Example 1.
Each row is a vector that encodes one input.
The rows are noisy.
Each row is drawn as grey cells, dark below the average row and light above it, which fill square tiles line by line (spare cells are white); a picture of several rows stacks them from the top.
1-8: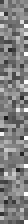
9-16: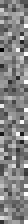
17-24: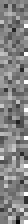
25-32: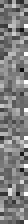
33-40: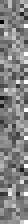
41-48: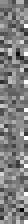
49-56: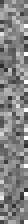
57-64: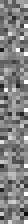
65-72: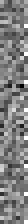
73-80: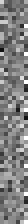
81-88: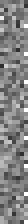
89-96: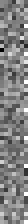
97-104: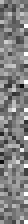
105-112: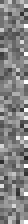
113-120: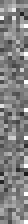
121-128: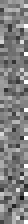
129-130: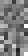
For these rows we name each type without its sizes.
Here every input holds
a point on a line, together with either a node of a tree, or four true/false values.
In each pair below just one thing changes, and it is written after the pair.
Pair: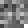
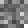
the place on the line
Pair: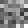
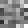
one of the four true/false values
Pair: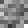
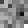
one of the four true/false values
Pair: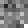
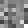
the place on the line
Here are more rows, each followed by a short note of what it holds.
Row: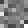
a point on a line and four true/false values
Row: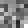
a point on a line and a node of a tree
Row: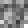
a point on a line and four true/false values
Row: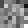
a point on a line and a node of a tree
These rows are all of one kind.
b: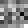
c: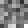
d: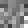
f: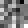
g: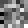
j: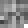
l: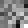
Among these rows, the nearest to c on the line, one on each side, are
d and f.
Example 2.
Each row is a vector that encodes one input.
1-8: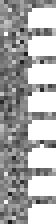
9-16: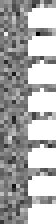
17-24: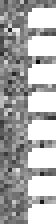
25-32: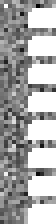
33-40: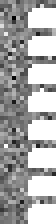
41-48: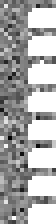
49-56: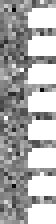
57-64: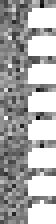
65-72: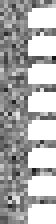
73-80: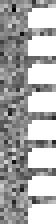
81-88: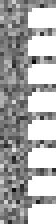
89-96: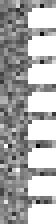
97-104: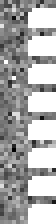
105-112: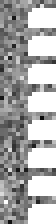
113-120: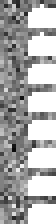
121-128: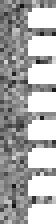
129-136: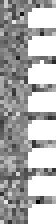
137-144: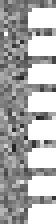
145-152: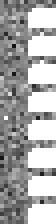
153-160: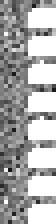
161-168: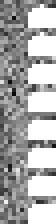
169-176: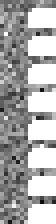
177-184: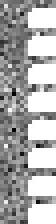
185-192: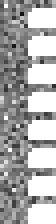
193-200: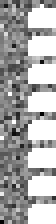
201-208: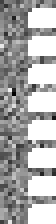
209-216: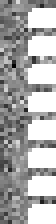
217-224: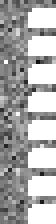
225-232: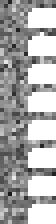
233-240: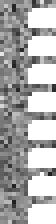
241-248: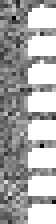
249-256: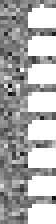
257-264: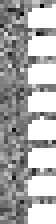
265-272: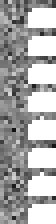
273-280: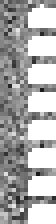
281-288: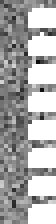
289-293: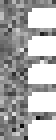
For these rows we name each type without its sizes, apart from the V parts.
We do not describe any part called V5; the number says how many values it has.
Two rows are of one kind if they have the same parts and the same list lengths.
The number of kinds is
2.
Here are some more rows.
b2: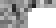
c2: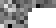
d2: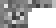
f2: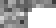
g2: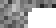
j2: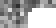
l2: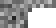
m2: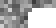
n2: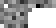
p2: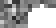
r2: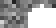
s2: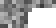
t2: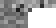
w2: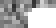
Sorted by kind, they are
b2, c2, d2, f2, j2, p2, r2, w2
g2, l2, m2, n2, s2, t2

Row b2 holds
a label, a node of a tree and a value of V5.
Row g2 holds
a label and a value of V5.
